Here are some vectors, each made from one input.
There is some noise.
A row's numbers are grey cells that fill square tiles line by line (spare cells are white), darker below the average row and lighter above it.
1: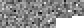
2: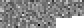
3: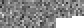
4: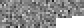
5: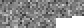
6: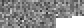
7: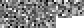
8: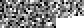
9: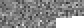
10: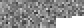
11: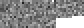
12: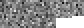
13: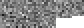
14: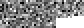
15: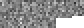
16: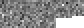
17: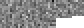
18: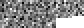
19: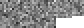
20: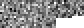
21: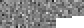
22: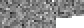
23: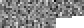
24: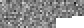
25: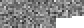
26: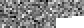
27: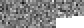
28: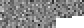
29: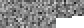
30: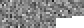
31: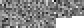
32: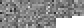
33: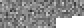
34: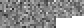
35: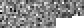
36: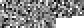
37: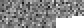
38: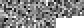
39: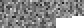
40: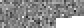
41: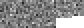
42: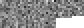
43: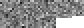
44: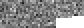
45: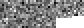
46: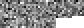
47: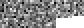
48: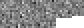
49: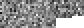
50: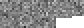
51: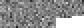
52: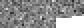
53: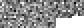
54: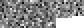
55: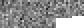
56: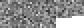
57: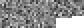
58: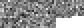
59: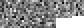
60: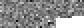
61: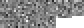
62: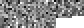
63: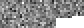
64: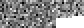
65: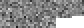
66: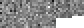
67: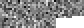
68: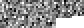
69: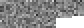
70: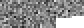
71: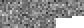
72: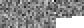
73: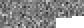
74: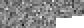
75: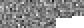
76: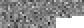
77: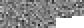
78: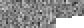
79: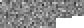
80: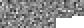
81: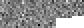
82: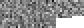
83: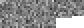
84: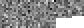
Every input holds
a point on a 9-point line, together with either a point on a 5-point line, or a point on a 9-point line.
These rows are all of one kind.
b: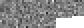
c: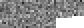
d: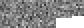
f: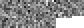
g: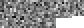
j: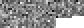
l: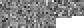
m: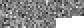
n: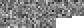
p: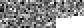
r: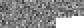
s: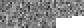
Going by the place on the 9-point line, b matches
c, j and p.
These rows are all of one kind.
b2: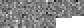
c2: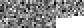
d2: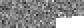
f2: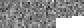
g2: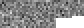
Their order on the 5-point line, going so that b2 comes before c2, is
g2, b2, f2, d2, c2.
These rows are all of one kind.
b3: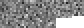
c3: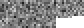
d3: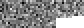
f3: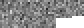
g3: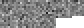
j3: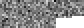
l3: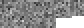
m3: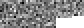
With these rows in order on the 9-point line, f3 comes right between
c3 and g3.
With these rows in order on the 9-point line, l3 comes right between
g3 and m3.
